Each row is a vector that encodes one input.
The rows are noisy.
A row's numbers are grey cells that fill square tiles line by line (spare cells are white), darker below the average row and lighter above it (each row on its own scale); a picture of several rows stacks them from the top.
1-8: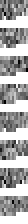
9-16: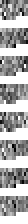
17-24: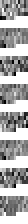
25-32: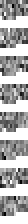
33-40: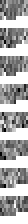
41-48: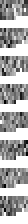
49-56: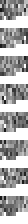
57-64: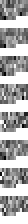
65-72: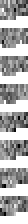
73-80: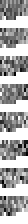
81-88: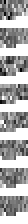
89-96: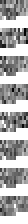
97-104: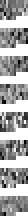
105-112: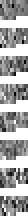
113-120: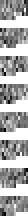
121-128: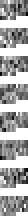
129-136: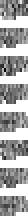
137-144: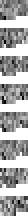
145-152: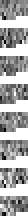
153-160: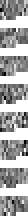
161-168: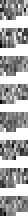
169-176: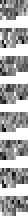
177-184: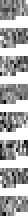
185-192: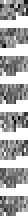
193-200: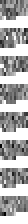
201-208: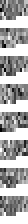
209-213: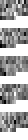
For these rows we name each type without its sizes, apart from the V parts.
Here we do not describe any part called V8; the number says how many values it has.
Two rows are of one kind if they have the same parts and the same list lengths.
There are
3 kinds of row.
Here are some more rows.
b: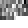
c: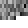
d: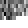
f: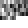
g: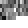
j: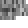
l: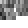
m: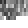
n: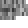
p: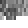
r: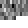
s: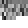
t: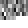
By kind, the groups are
b, c, f, g, l, r, s, t
d, m, p
j, n

